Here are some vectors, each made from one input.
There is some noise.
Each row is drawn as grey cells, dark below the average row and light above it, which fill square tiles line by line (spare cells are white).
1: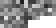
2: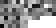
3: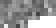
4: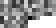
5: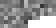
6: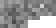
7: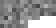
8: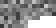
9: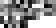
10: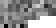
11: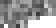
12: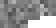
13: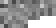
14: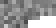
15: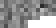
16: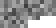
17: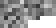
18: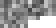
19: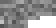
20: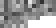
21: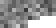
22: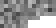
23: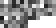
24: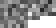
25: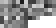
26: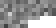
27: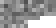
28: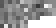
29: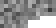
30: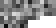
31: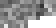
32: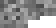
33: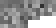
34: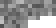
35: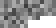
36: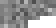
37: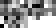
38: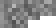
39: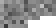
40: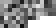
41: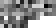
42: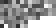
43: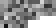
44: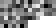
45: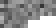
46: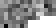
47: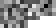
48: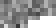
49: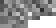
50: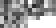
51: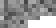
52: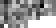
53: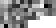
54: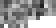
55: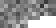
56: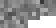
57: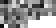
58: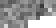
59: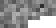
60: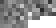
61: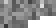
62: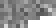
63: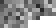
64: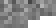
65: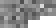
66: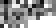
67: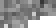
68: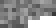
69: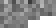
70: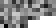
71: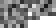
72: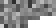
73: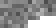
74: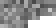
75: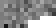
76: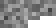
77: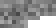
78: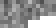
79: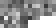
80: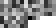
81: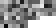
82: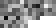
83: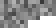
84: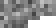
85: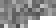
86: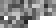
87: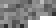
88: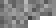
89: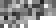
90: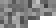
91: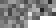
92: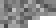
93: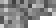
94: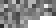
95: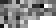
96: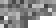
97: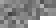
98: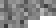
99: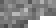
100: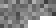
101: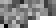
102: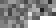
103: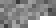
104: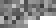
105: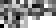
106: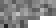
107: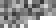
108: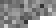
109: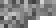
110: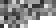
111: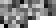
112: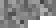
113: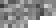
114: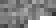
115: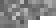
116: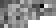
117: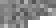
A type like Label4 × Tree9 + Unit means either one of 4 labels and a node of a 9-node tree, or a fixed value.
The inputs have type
(Bool × Bool × Bool × Bool × Bool + Unit) × Circle8.
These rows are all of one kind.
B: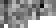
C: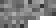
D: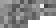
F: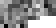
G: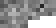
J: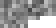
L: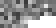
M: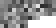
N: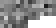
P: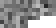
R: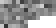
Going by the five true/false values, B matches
G and M.
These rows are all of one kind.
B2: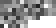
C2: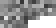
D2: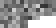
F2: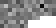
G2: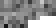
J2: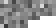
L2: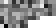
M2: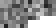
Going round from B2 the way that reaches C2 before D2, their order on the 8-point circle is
B2, C2, D2, M2, F2, G2, L2, J2.
